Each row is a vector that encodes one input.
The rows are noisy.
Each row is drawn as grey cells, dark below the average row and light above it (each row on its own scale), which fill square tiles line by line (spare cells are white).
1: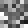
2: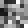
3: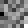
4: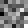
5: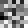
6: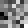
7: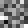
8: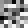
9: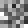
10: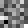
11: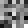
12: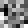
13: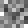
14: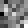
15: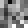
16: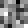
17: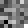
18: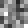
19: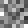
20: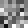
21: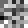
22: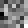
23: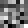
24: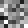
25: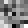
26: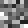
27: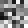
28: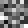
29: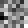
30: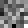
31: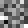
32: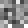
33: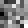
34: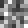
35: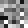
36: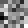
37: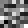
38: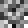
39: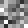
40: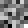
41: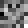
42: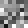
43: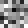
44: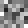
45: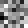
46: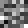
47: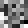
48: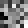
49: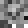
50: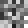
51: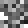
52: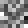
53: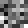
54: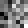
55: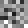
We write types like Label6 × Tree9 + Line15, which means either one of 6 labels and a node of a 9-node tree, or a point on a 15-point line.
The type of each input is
Bool × Bool × Bool.
